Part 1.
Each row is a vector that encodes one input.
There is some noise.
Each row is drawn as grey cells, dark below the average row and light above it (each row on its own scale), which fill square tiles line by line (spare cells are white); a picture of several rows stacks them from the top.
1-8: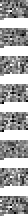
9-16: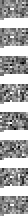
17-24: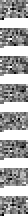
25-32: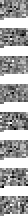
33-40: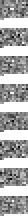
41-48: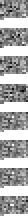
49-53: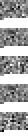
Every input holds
a point on a 9-point line.
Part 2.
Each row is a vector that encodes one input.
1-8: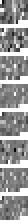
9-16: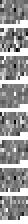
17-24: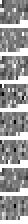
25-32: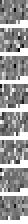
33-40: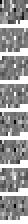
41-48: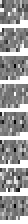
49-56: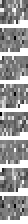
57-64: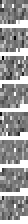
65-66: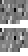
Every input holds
a point on a 10-point line.
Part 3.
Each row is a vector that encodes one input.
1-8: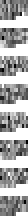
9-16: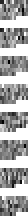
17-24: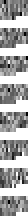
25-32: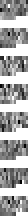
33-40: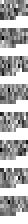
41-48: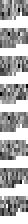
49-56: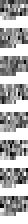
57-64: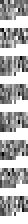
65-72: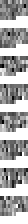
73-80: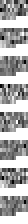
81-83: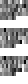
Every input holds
a point on an 8-point circle.
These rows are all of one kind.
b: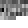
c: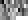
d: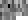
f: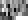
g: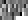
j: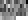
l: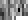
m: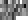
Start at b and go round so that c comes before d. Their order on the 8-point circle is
b, j, c, l, f, d, m, g.
